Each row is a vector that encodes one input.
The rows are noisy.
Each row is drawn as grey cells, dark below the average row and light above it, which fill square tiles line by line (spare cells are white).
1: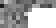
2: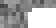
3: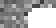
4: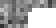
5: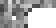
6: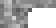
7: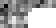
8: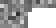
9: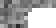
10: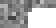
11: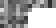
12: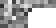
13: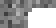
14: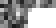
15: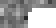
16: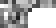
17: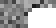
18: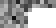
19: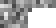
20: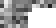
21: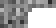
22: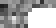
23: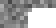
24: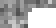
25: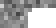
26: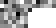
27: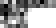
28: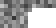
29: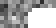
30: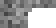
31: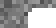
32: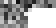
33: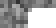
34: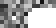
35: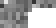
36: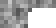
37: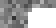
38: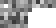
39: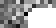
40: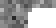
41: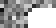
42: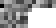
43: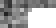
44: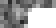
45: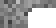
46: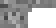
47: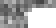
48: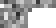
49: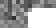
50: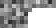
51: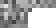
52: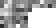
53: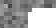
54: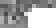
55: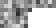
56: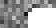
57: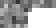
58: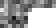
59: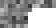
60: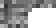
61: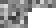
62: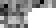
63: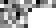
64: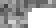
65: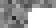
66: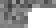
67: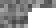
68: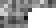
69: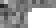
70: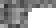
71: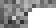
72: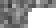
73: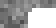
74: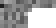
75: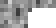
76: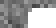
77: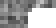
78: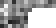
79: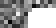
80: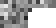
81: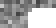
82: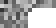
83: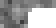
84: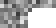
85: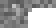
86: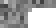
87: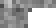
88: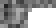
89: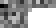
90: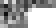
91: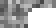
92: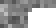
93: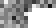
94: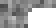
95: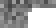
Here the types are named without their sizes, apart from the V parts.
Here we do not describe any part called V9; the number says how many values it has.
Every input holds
either a point on a line and a true/false value, or a value of V9.
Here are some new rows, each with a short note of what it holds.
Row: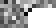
a value of V9
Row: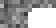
a value of V9
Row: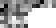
a point on a line and a true/false value
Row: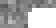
a point on a line and a true/false value
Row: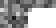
a value of V9
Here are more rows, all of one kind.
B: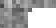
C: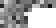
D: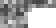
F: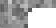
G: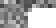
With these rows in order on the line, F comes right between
C and G.
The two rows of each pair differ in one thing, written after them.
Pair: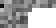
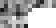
the true/false value
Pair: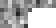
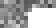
the place on the line
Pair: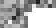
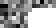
the place on the line
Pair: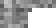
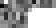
the true/false value
